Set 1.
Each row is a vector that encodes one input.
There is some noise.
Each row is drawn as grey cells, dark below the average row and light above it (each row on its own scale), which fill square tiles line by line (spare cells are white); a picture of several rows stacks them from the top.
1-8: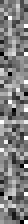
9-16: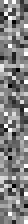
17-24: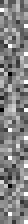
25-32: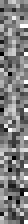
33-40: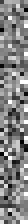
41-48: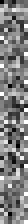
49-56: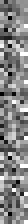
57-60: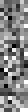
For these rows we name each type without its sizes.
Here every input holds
a list of points on a line.
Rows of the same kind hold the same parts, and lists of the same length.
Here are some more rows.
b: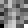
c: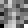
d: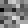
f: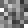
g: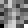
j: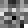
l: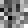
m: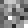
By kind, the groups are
b, c, g
d, l
f, j, m

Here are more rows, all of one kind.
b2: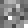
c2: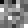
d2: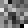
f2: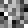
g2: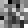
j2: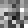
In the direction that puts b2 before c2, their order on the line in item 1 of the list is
b2, f2, c2, d2, j2, g2.
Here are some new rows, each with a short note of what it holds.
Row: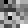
a list of one item
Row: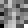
the empty list
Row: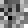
a list of one item
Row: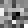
a list of two items
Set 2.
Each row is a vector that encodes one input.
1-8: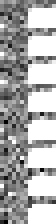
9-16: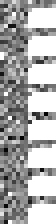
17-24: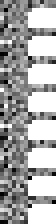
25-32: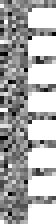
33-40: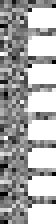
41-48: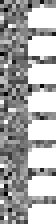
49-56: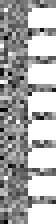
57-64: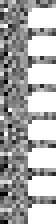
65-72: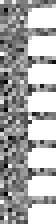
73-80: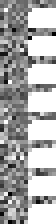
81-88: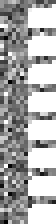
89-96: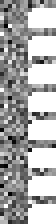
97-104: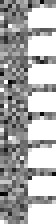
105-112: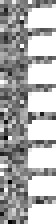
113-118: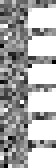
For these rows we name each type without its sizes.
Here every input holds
a list of points on a line.
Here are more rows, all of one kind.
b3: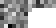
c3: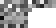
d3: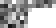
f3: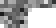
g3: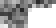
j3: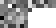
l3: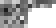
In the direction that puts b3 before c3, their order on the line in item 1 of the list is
g3, l3, f3, d3, b3, c3, j3.
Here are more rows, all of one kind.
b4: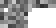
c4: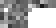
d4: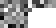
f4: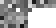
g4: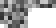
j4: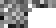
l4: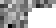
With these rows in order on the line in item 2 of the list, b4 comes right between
c4 and j4.
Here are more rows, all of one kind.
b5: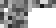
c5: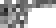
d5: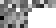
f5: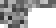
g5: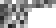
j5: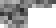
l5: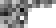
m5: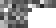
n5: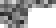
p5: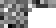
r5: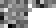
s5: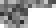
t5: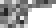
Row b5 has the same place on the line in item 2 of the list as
f5, m5 and s5.
